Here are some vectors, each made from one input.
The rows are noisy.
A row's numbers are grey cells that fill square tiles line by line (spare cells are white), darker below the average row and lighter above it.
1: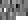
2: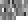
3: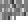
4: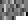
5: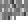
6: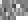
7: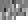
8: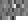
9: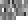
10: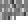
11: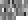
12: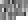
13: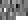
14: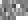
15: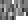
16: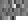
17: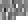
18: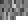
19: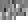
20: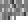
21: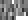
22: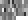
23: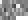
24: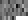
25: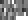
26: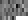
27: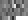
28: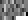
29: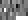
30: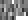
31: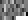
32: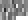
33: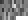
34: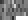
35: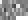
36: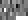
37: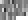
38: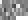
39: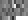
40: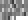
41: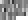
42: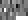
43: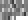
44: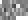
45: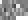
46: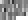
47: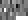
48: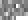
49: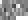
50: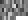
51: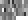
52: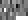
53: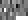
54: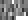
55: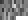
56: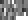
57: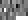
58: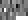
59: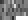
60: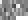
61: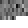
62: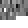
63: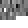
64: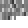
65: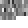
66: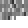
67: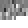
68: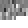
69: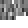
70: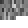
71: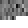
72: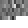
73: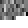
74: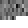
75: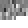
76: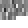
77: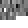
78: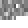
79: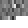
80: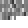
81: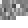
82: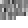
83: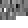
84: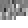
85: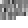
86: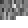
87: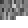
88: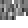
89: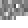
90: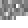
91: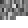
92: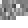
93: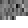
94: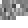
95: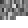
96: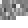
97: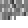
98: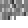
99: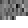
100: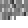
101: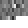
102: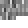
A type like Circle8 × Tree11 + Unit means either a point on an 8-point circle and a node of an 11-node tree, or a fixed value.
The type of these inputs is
Bool × (Tree8 + Unit).
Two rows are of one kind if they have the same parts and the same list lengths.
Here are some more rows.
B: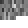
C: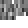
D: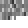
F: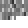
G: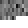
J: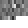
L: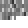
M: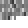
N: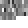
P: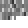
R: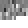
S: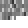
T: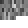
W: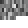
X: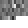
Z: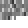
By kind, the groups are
B, C, G, J, N, R, T, W, X
D, F, L, M, P, S, Z

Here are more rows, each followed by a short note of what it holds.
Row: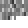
a true/false value
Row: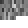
a node of an 8-node tree and a true/false value
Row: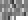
a true/false value
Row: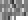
a true/false value
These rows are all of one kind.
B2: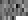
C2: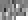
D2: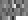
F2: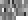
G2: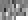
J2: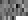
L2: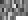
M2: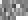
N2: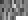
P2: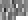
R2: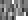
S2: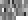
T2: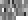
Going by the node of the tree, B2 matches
F2, J2, S2 and T2.
